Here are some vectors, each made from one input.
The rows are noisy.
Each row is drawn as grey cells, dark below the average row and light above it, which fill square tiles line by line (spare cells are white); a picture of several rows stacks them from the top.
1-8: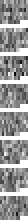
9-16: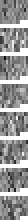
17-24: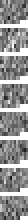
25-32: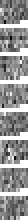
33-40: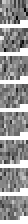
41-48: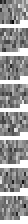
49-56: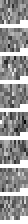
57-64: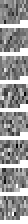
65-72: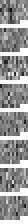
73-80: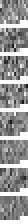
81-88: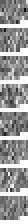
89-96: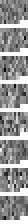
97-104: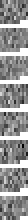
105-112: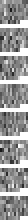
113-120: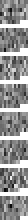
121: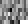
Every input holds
a point on a 7-point line, together with either one of 11 labels, or a point on a 7-point line.
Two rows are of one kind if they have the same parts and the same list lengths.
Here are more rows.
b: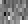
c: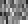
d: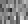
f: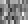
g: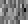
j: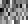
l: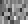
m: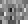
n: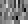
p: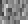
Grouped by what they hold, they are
b, c, f, j, m, p
d, g, l, n

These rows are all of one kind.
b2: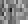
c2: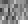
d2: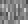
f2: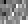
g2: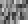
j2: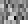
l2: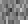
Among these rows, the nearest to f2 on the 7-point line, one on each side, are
d2 and j2.
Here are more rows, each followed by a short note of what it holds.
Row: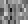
one of 11 labels and a point on a 7-point line
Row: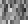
a point on each of two 7-point lines
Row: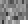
one of 11 labels and a point on a 7-point line
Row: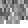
one of 11 labels and a point on a 7-point line
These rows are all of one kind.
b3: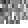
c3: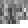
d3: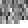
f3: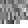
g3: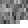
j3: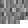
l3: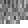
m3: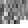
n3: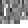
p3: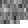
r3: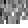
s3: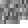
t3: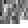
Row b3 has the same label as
c3, f3 and t3.
